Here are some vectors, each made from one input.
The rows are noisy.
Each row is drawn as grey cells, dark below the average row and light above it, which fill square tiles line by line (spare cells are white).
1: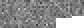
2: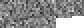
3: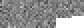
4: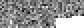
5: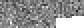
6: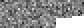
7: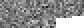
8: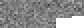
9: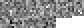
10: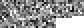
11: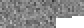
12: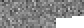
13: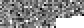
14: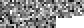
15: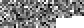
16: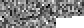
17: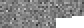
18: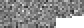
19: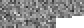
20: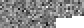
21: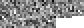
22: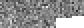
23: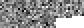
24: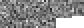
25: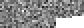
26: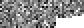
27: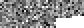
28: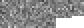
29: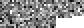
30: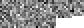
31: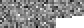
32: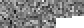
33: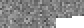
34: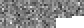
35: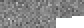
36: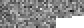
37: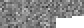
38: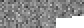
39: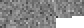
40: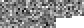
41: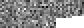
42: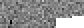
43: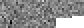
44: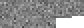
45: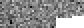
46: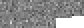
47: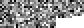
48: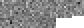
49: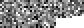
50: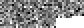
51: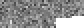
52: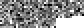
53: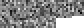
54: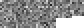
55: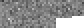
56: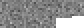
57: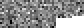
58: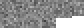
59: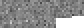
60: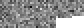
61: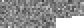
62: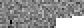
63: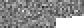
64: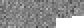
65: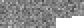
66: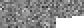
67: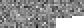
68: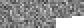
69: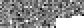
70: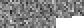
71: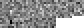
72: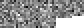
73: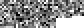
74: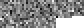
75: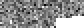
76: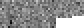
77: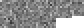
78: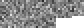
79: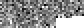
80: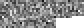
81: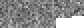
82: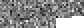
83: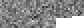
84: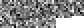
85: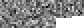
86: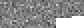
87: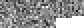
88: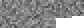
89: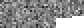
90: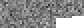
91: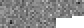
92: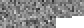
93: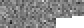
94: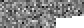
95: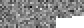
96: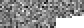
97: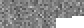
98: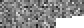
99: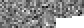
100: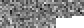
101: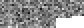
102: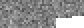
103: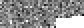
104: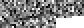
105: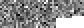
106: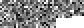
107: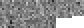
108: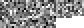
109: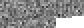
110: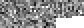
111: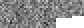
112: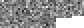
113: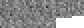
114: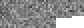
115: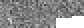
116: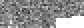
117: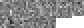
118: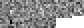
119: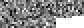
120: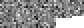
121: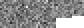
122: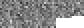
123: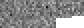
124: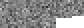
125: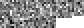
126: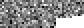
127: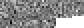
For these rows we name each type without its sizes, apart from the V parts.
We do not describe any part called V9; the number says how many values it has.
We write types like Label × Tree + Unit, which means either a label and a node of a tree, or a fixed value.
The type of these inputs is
(Bool × V9 + Unit) × Label.
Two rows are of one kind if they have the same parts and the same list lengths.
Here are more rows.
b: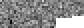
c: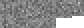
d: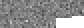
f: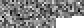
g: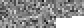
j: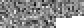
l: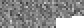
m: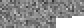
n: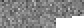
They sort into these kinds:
b
c, d, f, g, j, l, m, n

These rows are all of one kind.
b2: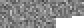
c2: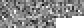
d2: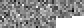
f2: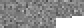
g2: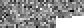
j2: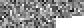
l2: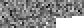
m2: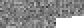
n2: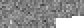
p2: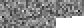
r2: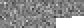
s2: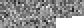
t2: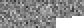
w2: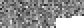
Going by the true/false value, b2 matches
c2, m2, r2 and t2.
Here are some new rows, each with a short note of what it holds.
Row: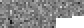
a label
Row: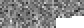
a label, a true/false value and a value of V9
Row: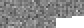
a label, a true/false value and a value of V9
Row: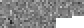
a label
